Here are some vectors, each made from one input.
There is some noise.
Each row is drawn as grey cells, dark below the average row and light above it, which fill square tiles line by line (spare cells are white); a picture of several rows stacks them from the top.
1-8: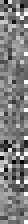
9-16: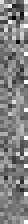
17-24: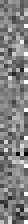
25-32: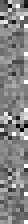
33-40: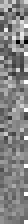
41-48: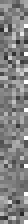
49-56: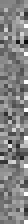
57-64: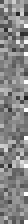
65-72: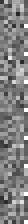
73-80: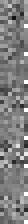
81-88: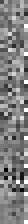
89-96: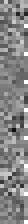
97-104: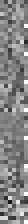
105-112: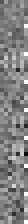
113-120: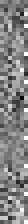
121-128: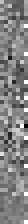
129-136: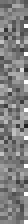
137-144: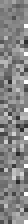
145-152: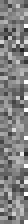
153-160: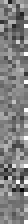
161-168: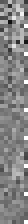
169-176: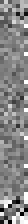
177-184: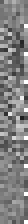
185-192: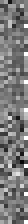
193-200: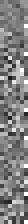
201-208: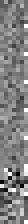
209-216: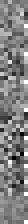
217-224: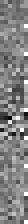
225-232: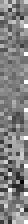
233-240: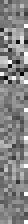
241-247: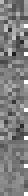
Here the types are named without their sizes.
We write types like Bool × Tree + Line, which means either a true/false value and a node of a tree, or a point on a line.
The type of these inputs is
Bool × Line + Circle.
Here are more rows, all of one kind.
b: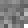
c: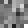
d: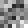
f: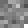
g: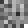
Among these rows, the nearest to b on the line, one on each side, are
d and g.
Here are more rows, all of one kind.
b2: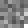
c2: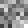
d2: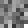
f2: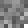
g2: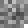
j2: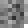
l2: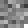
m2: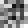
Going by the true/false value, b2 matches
f2 and j2.
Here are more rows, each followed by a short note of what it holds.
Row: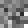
a point on a line and a true/false value
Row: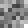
a point on a line and a true/false value
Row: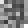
a point on a circle
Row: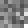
a point on a line and a true/false value
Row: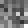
a point on a circle
